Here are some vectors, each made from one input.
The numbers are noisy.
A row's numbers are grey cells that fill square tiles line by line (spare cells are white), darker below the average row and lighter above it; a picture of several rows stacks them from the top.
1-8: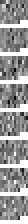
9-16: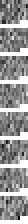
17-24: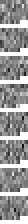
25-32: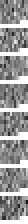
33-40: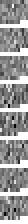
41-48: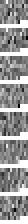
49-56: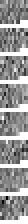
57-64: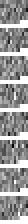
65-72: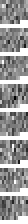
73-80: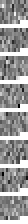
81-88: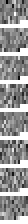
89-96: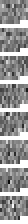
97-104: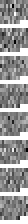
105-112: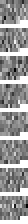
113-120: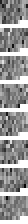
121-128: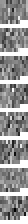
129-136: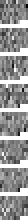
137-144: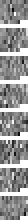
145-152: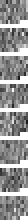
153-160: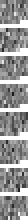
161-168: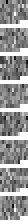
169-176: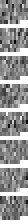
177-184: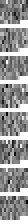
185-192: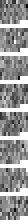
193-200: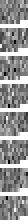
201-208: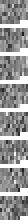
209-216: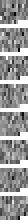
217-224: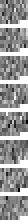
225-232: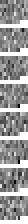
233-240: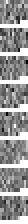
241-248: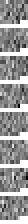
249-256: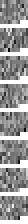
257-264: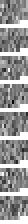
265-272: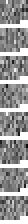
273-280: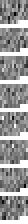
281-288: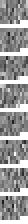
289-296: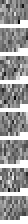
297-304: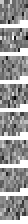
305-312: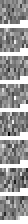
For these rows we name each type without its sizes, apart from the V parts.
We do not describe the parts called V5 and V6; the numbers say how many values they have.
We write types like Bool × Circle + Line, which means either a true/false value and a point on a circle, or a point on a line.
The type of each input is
(Bool × Bool × Bool × Bool + List(V5)) × (Label + Line × V6).
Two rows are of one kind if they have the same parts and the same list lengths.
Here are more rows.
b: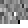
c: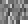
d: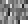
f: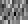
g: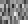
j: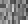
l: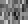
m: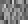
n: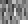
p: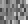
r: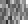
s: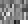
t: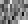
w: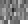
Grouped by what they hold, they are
b
c, d
f, l
g, n, p, r
j
m, w
s
t

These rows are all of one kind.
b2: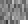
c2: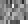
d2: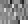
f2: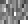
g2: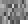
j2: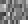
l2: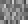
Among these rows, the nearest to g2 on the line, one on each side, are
b2 and j2.
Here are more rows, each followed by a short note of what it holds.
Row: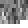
a label, together with a list of two items
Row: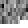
a label and four true/false values
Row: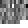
a label, together with a list of two items
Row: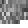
a label, together with a list of two items
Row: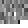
a point on a line and a value of V6, together with a list of one item
